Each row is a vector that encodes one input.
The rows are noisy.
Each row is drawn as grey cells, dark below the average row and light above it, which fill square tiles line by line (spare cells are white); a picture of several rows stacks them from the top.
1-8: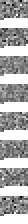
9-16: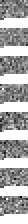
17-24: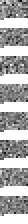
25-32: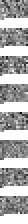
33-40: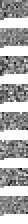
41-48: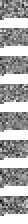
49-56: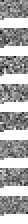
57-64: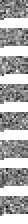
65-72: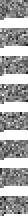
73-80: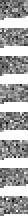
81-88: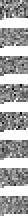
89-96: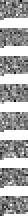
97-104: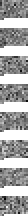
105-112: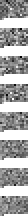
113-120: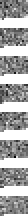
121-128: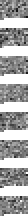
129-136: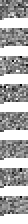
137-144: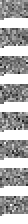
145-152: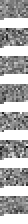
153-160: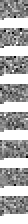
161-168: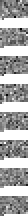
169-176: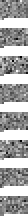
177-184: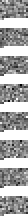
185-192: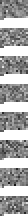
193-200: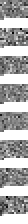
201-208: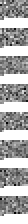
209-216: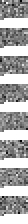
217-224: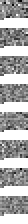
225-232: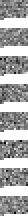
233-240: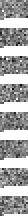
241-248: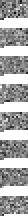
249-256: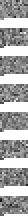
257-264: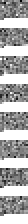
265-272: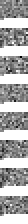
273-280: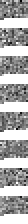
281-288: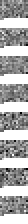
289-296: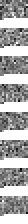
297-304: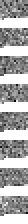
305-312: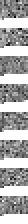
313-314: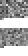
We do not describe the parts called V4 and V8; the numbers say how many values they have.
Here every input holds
a node of a 10-node tree, a true/false value, a value of V4 and a value of V8.
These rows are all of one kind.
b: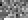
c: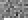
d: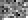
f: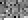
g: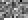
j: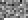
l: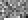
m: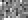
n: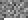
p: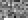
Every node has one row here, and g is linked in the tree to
j.
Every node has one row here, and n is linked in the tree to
c and j.
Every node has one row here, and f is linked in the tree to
p.
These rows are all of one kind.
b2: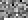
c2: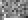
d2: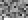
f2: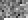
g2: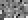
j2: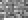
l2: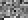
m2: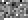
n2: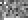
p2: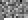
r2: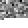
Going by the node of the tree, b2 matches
m2 and r2.
